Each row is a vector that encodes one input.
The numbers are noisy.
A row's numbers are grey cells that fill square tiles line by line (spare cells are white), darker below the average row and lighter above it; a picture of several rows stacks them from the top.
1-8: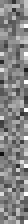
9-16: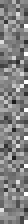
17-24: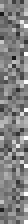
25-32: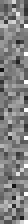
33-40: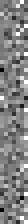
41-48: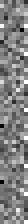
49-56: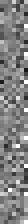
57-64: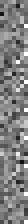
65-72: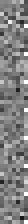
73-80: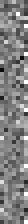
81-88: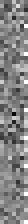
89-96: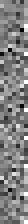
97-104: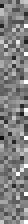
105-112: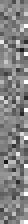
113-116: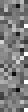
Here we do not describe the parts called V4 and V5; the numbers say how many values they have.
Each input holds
a point on a 6-point line and a value of V5, together with either three true/false values, or a value of V4.
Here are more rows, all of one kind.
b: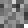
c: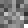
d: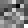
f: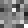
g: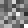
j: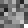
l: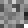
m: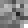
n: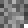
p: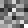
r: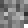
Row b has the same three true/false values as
d, g and n.
